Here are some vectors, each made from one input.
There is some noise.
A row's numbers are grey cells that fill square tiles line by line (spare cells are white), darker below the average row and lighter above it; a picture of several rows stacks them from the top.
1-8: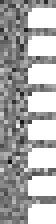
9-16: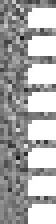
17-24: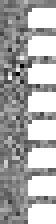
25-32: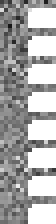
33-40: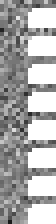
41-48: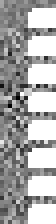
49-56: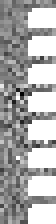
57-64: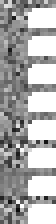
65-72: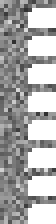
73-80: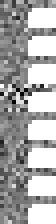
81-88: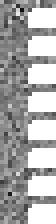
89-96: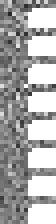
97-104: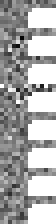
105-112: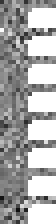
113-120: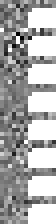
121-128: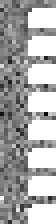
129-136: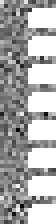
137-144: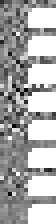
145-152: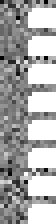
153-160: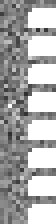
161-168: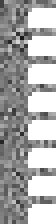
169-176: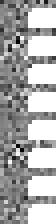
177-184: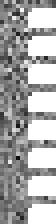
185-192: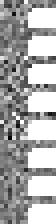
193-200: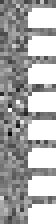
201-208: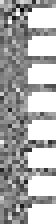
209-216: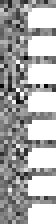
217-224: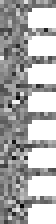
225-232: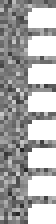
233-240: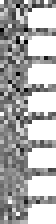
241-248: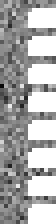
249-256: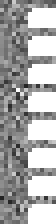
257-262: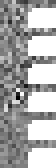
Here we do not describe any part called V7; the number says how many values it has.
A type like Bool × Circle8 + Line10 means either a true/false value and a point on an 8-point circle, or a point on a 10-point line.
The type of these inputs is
Bool × List3(V7) + Tree10 × Tree10.
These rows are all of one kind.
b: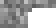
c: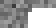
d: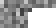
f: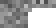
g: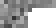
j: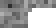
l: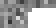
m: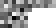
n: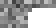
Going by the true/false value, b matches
j and n.
